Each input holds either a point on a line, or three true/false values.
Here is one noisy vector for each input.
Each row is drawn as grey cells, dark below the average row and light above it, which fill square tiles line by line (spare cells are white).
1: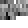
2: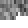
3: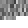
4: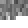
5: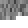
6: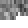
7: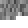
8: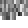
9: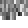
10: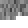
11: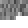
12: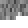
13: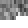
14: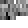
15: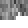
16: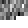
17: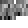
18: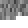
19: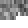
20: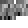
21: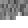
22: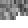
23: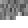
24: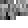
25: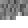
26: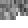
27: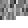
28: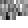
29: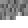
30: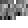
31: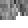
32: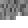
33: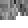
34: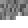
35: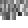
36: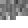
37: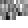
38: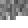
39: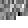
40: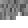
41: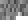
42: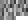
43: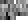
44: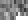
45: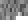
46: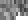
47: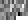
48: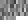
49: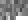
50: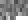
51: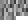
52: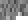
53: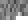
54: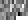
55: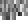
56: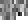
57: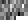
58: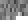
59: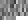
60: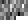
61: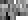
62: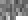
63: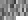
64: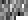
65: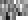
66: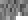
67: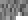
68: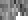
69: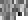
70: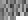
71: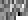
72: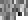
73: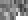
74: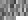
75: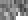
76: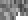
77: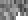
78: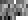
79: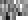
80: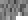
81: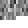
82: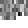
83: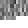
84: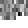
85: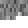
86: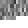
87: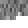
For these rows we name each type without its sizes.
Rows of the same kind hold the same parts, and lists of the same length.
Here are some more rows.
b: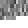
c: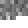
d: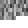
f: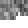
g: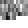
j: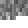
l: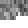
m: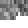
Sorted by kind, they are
b, c, d, f, j, l, m
g

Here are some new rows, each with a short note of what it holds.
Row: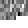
a point on a line
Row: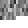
three true/false values
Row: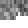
three true/false values
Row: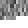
three true/false values
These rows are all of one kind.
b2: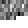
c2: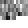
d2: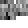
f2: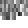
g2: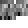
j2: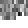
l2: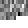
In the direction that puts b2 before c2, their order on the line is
b2, l2, j2, f2, c2, d2, g2.
